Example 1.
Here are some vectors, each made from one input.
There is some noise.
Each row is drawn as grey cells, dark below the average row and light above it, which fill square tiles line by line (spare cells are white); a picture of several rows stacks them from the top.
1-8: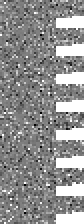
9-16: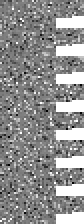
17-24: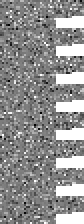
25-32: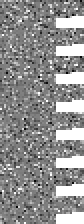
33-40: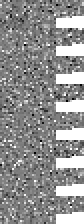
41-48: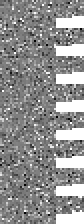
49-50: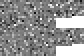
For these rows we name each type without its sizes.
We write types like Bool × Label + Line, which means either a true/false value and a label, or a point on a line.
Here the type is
(Bool × Bool × Bool + Unit) × Line.
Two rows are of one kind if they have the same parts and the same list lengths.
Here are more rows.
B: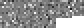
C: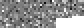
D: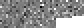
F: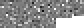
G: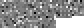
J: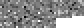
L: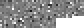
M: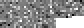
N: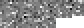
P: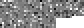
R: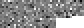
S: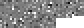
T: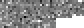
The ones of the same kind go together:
B, C, D, F, J, L, N, S, T
G, M, P, R

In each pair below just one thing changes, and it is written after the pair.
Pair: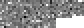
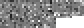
the place on the line
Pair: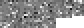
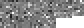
the place on the line
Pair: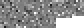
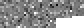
the place on the line
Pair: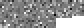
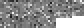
the place on the line
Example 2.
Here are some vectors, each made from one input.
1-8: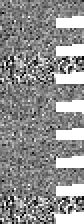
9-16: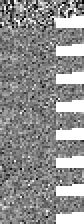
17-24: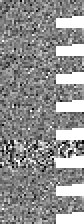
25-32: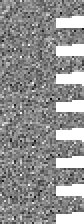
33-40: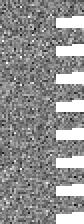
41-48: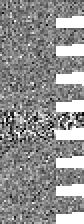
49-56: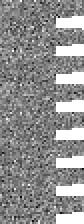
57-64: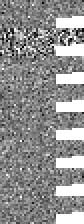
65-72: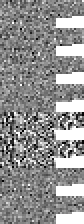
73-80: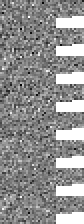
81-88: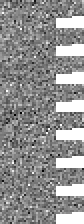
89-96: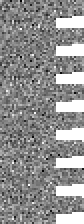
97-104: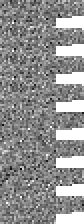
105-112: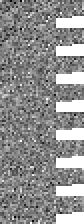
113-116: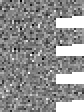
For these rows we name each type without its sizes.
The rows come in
3 kinds.
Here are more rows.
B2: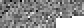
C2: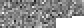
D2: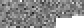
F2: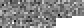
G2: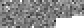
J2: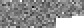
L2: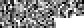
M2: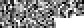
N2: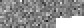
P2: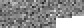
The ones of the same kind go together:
B2, C2, F2
D2, G2, J2, N2, P2
L2, M2

